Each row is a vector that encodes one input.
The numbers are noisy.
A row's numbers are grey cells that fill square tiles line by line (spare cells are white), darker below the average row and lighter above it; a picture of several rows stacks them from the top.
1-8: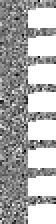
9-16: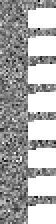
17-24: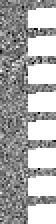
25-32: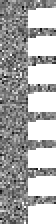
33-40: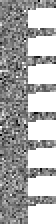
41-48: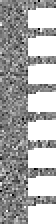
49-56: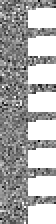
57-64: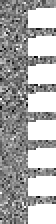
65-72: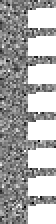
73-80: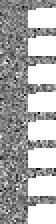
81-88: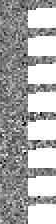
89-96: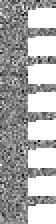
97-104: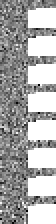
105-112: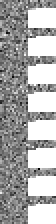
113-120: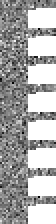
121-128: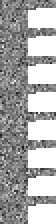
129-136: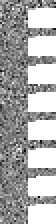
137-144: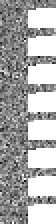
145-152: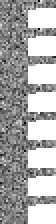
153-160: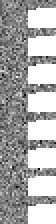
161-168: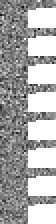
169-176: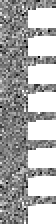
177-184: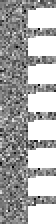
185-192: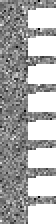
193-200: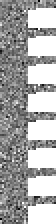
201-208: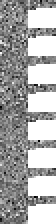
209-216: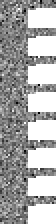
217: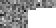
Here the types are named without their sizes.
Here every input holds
a point on a line, together with either a point on a circle, or a point on a line.
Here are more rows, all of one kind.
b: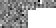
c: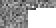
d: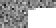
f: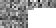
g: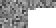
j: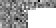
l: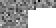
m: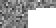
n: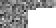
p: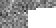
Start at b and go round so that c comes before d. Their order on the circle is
b, n, c, d, g, p, l, m, f, j.
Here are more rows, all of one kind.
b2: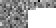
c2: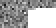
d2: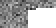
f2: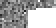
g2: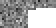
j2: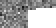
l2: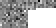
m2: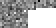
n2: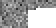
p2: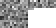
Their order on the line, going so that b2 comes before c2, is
p2, b2, l2, m2, g2, n2, d2, j2, f2, c2.
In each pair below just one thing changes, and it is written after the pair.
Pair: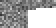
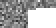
the place on the line
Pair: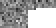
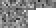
the place on the circle
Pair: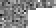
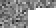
the place on the line
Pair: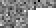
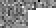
the place on the circle
